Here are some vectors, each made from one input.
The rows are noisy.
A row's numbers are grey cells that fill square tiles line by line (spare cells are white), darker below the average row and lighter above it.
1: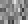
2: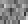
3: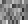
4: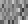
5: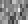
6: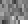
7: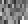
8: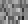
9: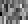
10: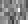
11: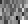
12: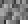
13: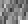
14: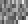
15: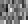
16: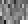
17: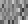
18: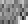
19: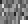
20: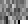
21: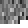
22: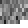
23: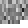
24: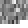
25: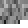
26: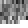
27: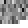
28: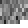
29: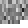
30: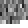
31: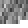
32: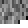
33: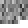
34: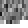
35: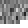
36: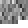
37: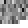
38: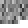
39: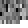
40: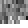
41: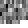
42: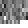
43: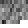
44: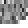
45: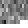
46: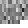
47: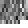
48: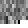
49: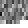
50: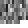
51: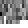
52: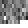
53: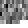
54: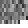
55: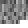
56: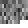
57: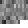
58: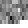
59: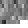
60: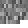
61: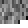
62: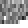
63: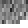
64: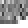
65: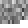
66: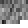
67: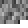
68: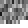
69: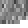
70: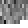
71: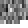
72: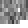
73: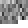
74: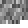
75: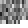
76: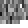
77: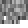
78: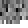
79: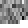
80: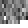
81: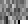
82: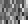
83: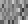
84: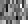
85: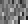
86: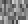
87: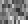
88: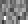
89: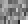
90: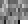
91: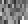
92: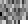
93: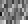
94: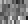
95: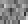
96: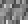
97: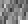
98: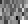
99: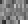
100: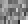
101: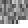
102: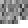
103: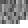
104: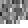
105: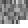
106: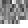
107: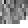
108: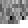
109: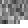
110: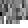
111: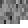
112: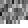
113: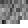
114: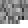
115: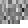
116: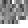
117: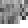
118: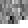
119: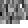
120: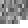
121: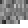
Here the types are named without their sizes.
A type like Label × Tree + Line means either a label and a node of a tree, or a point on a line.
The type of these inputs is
Line × Tree.
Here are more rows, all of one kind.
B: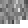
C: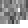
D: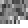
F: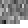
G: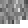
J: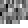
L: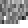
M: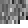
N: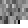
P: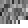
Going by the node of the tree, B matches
G, J and P.
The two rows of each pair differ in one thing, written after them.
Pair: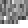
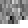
the node of the tree
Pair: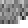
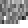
the node of the tree
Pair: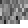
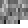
the node of the tree
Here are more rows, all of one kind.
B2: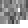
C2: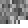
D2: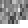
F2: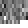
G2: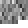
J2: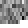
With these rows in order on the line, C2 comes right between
B2 and F2.
